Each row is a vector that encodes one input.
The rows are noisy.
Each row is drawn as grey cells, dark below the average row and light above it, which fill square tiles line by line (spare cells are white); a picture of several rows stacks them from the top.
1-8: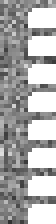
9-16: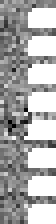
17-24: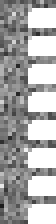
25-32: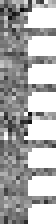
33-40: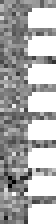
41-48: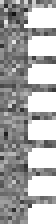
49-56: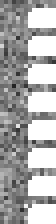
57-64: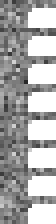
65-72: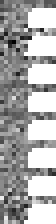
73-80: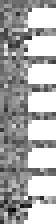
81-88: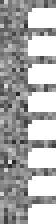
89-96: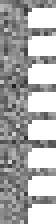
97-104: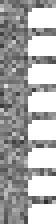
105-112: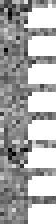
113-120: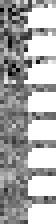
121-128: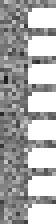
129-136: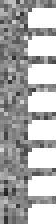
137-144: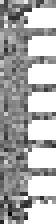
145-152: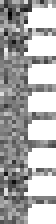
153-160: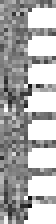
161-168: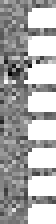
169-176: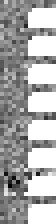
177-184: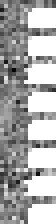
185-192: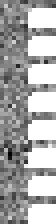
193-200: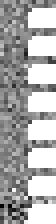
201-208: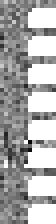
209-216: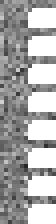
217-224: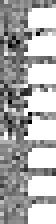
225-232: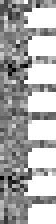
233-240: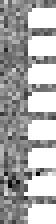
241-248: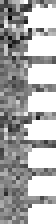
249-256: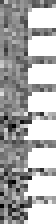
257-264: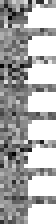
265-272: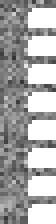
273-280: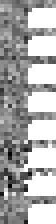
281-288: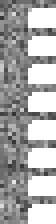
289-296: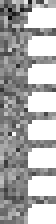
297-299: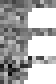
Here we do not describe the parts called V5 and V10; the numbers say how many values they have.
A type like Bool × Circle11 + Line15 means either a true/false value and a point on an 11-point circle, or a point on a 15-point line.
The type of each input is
Bool × Bool × Bool × (Label4 × V5 + Unit) + V10.
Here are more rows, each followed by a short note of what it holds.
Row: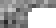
one of 4 labels, three true/false values and a value of V5
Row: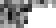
a value of V10
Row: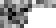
a value of V10
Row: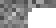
three true/false values
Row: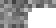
one of 4 labels, three true/false values and a value of V5
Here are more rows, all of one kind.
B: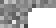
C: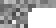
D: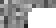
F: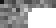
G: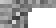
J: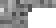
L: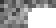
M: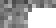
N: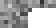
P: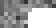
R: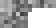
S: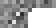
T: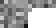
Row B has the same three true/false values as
C, G and S.
